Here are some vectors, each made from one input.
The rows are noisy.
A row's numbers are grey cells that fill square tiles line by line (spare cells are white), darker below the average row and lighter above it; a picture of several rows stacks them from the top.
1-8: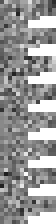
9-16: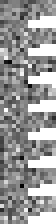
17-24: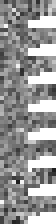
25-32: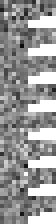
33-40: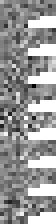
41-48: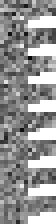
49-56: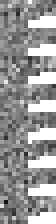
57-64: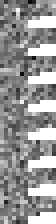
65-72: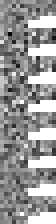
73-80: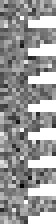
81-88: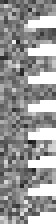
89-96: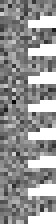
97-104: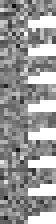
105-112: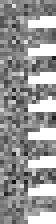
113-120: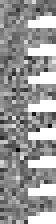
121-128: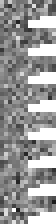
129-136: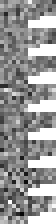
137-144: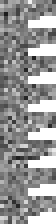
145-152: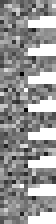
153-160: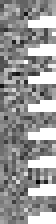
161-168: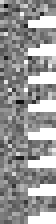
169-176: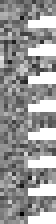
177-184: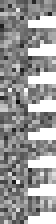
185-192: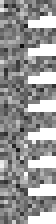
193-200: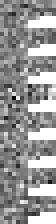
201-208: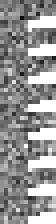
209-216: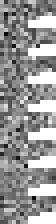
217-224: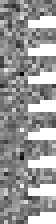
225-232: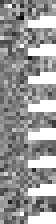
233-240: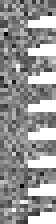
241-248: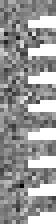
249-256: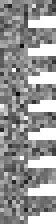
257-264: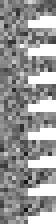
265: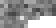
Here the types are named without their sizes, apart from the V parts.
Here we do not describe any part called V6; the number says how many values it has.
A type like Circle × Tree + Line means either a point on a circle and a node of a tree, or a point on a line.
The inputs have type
(Label + Tree) × (Line + List(V6)).
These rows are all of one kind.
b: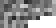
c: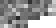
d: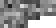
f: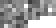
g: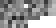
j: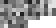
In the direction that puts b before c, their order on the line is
g, b, c, d, j, f.
